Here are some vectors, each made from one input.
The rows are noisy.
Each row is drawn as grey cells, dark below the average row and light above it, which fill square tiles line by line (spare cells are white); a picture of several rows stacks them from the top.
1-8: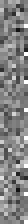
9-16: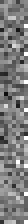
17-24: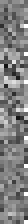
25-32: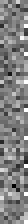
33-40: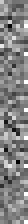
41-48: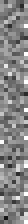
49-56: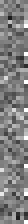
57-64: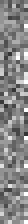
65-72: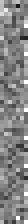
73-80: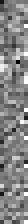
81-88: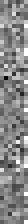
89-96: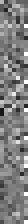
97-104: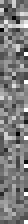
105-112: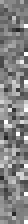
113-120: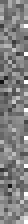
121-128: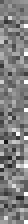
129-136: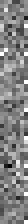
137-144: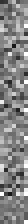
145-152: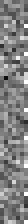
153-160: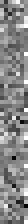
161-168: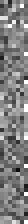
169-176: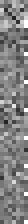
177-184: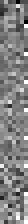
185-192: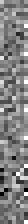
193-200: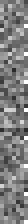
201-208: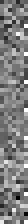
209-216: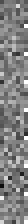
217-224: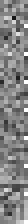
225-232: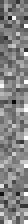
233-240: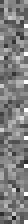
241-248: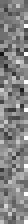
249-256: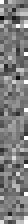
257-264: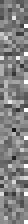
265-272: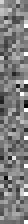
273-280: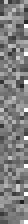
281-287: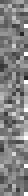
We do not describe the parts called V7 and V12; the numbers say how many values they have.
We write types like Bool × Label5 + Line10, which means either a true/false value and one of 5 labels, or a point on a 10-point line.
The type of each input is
(Bool × Circle6 + V7) × V12.
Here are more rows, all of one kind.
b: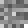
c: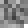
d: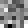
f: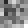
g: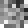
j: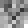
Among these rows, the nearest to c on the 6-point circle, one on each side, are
b and f.
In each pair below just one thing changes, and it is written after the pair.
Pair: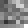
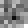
the value of V12
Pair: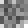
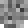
the place on the 6-point circle
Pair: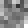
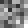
the place on the 6-point circle
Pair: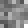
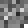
the value of V12
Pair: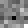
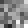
the value of V12
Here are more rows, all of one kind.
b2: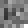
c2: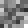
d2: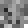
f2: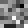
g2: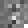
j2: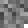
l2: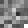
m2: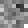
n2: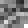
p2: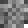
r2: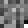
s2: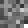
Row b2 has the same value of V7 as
r2 and s2.
